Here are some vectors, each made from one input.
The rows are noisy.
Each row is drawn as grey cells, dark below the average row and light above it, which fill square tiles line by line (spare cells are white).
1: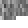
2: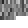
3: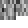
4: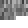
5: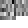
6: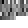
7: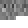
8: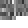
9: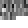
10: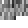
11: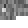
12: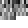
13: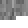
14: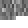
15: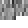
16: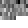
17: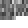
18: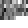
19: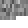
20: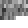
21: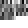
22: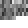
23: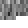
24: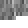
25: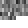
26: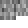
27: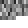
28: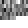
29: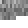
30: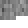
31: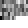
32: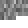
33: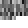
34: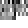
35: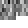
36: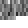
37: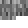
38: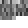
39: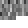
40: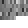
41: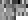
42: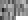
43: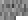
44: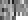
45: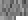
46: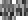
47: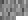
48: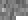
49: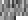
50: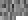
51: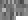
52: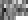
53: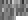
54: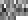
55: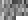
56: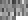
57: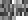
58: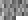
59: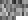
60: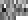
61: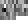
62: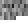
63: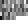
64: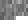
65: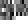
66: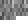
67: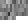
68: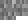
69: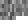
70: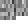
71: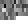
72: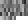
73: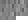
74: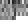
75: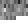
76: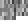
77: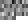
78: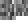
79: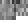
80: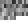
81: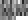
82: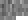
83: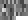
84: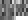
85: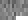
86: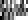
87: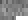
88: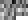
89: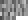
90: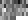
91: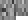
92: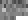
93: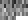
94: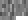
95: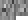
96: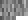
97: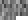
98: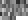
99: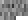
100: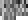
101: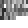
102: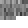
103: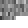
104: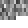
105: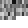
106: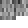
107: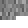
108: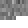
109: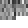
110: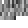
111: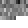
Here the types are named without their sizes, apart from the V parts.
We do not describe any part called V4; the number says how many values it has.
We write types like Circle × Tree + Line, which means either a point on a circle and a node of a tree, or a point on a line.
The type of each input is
List(Line) + V4 × V4.
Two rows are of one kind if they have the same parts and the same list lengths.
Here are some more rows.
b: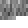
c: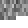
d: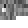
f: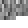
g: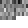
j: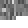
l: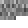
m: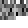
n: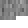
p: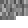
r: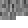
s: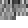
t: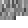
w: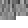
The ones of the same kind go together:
b, f
c, d, g, j, p
l, m, t
n, r, s, w

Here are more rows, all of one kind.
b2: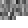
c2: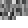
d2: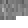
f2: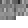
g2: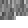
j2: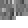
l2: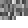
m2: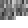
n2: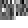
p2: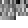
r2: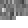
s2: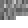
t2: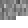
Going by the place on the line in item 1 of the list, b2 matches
c2, g2, j2 and m2.
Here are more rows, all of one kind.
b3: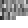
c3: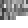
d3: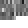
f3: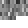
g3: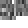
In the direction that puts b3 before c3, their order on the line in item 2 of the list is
b3, f3, g3, c3, d3.
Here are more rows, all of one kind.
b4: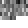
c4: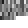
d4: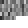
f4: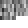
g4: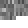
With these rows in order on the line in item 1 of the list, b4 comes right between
c4 and f4.
